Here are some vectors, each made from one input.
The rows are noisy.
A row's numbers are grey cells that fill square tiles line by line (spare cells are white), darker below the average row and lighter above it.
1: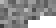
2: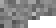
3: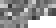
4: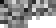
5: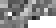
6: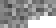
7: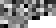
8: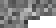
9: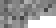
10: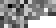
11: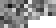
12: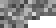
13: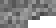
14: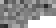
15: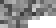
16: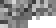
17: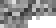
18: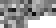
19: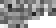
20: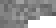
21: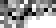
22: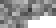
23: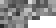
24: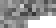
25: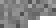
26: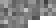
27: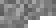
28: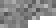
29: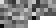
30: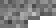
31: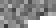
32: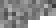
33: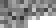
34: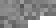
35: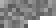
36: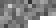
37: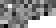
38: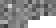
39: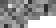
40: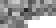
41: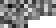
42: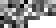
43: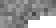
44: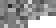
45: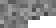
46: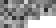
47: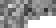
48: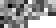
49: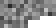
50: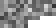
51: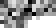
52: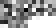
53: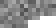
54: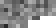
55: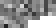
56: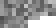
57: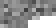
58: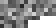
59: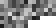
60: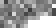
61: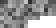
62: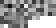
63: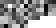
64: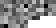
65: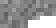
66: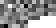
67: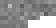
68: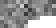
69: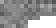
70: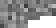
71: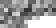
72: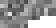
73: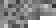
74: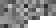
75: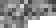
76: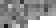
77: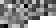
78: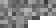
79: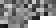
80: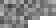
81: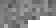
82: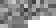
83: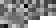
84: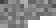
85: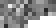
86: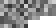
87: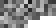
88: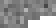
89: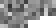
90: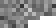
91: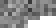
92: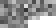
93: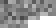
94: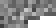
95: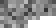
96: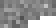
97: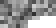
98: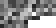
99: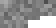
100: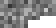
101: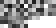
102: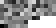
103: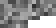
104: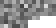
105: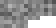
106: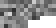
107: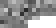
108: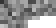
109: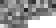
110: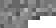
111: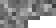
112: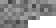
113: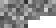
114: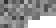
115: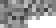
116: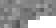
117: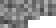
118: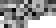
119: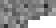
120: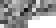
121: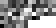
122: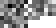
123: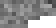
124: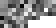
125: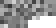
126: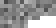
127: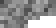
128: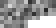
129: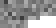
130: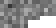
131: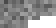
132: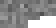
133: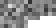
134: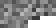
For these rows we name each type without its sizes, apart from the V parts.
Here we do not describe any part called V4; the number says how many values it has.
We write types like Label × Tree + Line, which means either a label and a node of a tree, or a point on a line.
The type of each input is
List(Line × V4).
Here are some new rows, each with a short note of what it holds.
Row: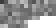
a list of two items
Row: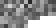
a list of three items
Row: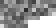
a list of three items
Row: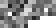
the empty list
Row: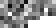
the empty list
